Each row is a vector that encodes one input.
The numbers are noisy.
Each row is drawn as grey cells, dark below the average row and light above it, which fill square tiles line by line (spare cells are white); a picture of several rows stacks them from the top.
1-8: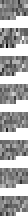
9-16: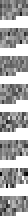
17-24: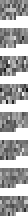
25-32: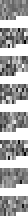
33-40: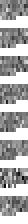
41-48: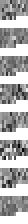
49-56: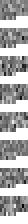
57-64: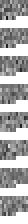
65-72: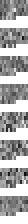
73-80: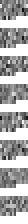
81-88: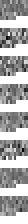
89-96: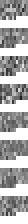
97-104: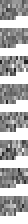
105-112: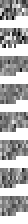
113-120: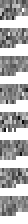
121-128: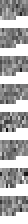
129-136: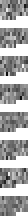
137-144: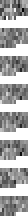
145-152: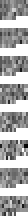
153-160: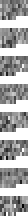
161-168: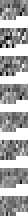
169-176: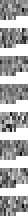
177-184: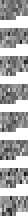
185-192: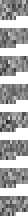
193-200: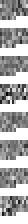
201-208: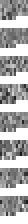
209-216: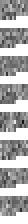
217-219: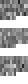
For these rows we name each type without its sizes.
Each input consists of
either a point on a circle, or a fixed value.
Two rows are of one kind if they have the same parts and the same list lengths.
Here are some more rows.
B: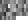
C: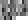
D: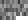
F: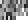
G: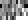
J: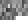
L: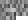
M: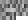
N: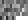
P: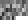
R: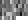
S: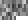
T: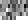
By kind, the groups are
B, D, F, G, J, L, M, N, P, R, S, T
C

